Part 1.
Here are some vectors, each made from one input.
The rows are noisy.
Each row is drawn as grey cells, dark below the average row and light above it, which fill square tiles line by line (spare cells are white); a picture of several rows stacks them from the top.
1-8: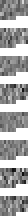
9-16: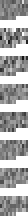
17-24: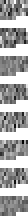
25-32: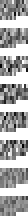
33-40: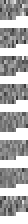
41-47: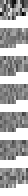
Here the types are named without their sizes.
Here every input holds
a list of points on a line.
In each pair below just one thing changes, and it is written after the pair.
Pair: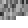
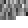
the place on the line in item 2 of the list
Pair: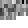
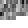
the place on the line in item 1 of the list
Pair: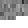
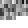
the place on the line in item 1 of the list
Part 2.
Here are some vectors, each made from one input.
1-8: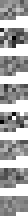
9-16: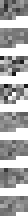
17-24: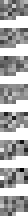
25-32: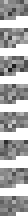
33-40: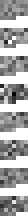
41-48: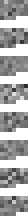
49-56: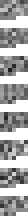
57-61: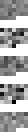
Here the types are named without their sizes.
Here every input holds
either a fixed value, or a node of a tree and a true/false value.
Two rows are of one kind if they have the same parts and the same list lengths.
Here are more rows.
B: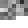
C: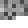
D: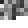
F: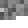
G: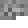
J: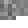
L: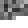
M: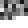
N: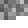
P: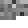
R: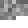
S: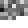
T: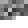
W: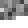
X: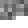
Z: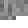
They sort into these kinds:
B, C, F, G, J, L, M, N, P, R, S, T, W, X, Z
D

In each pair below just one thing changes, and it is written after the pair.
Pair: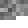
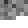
the true/false value
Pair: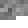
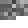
the node of the tree
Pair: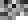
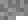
the node of the tree
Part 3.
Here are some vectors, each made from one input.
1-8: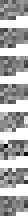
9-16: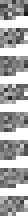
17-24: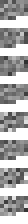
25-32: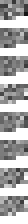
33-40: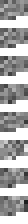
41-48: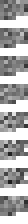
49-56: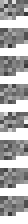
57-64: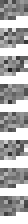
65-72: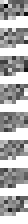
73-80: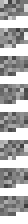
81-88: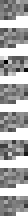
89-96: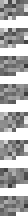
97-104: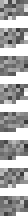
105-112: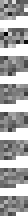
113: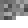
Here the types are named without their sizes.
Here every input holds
a true/false value, together with either a point on a circle, or a fixed value.
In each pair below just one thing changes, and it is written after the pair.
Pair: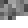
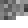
the place on the circle
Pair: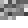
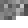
the true/false value
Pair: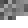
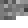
the place on the circle
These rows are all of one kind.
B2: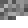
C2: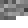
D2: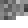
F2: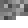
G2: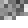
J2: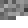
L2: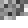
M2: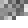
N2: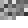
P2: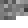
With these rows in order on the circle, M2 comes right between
B2 and J2.
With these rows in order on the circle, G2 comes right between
B2 and L2.
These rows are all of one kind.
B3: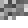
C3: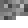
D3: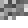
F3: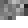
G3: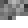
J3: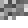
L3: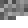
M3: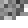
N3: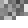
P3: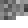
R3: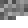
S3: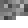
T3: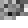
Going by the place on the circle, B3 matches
C3, D3, J3 and S3.
